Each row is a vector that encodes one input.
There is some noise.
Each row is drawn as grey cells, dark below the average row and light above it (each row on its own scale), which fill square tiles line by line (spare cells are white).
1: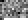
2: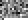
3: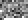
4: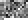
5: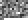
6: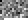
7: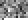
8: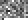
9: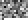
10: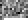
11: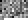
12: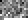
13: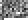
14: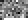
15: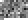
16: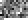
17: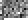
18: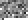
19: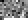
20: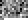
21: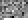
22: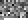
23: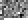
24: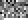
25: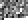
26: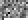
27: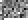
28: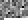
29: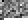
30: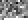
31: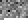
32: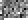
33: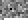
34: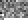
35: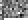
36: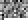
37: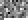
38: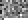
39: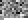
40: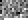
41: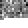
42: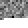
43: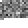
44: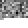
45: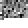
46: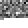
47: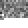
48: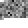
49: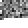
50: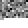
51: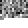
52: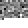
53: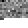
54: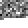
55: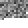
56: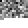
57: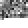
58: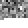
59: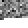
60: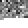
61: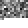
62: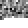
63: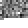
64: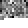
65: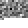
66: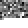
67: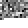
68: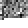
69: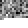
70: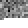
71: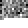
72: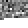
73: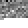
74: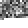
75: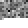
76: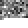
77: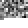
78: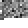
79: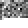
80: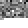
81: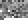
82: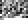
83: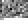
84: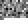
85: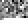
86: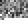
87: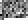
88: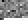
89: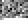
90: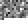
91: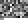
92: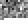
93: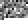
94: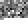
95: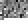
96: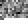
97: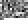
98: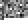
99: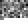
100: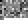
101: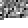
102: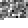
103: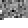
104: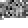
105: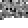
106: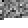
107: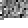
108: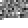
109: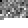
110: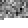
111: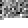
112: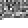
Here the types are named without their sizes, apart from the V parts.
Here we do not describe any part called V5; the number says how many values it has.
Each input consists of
a label, together with a list of items, each a true/false value and a value of V5.
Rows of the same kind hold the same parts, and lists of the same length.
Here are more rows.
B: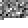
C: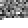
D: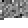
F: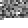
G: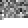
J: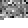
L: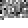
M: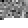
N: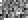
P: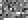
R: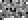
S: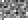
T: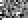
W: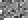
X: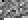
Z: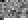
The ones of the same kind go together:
B, G, L, N, P
C, F, J, S, T
D, M, R, W, X, Z

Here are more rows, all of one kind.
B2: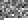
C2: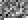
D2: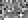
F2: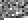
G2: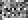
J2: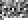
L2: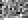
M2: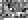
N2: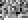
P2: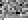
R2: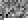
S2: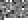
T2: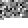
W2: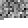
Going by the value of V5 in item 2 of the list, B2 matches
C2, F2, N2 and T2.
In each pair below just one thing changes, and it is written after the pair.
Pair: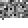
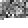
the true/false value in item 2 of the list
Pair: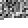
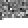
the true/false value in item 1 of the list
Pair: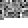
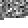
the true/false value in item 1 of the list
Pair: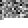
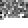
the true/false value in item 1 of the list
